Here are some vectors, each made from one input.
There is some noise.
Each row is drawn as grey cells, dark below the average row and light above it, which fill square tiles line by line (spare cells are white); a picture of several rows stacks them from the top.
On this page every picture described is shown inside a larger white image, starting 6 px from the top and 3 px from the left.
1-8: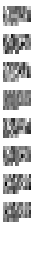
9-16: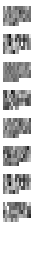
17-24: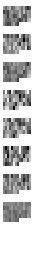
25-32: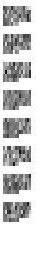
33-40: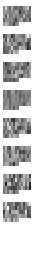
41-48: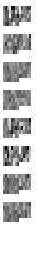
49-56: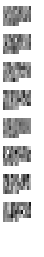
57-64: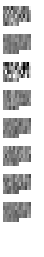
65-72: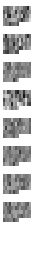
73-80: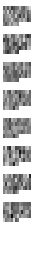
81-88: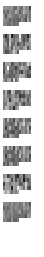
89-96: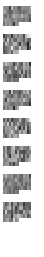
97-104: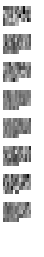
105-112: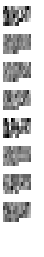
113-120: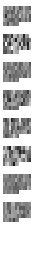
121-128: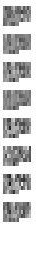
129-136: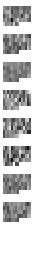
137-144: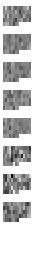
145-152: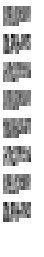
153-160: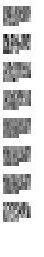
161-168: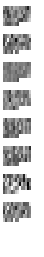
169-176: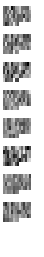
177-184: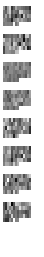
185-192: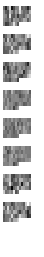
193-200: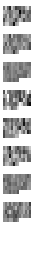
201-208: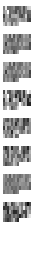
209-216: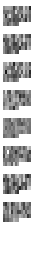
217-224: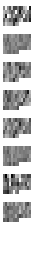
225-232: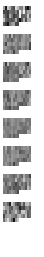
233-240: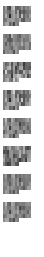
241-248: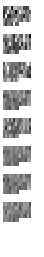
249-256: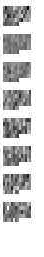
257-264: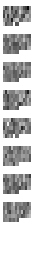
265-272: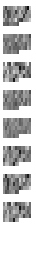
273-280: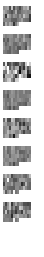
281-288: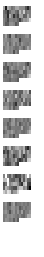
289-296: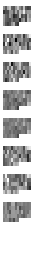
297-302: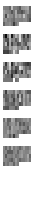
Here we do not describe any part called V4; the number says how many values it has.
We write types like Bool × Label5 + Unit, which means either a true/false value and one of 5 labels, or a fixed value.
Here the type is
Bool × Bool × Bool + Tree18 × V4.
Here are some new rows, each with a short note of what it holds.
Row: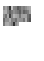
a node of an 18-node tree and a value of V4
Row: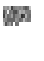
three true/false values
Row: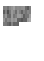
a node of an 18-node tree and a value of V4
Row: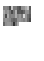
a node of an 18-node tree and a value of V4
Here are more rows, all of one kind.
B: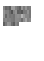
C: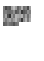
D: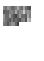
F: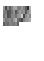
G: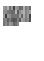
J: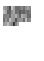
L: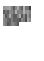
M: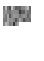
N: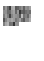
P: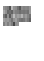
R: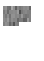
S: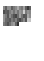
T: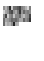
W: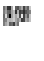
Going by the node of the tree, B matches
F, T and W.
